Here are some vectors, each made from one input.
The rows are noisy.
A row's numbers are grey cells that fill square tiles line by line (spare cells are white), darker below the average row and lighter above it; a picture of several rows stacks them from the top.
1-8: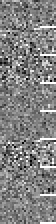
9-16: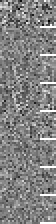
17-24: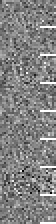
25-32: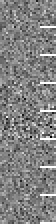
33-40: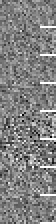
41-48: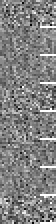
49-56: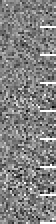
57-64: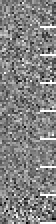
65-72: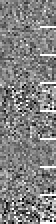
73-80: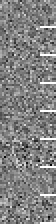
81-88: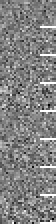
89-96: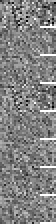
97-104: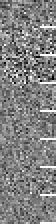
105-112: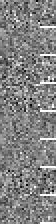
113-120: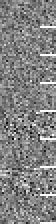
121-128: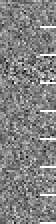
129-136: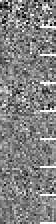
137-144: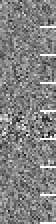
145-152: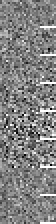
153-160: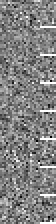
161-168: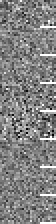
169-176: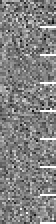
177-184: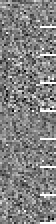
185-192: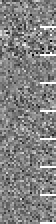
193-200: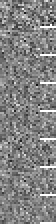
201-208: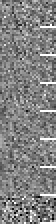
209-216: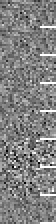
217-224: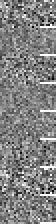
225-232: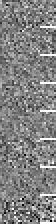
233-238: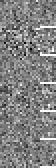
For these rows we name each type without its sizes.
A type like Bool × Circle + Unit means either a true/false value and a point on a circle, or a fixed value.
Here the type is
Bool × Bool × Bool.
